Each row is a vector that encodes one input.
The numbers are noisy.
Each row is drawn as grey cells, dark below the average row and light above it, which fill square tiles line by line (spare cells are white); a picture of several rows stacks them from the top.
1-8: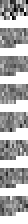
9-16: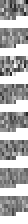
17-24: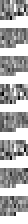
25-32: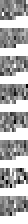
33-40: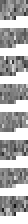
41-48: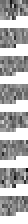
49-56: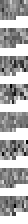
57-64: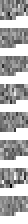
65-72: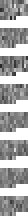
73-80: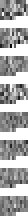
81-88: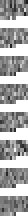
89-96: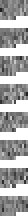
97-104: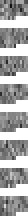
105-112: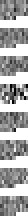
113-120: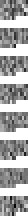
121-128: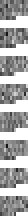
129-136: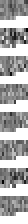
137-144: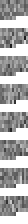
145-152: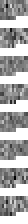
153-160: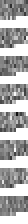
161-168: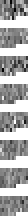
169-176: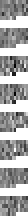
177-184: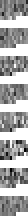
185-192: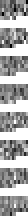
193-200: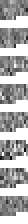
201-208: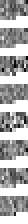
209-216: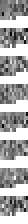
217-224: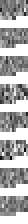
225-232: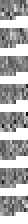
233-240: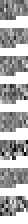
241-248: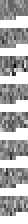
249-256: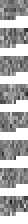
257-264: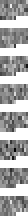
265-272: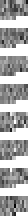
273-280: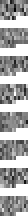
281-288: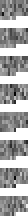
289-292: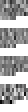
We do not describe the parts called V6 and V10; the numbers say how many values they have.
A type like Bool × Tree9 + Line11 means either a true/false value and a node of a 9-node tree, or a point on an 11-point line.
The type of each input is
(Line8 + V10) × (Line11 + V6).
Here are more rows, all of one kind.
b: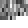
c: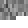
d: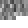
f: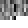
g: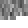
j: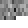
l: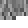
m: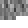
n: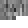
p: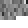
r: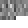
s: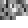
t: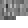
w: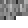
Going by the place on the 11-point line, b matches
l, t and w.
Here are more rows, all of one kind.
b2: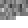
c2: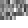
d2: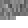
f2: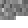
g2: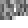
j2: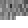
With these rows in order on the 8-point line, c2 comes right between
d2 and g2.
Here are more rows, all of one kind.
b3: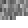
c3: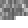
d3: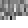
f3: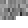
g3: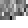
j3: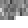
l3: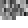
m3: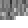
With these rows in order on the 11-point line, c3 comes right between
f3 and l3.
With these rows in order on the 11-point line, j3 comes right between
g3 and m3.
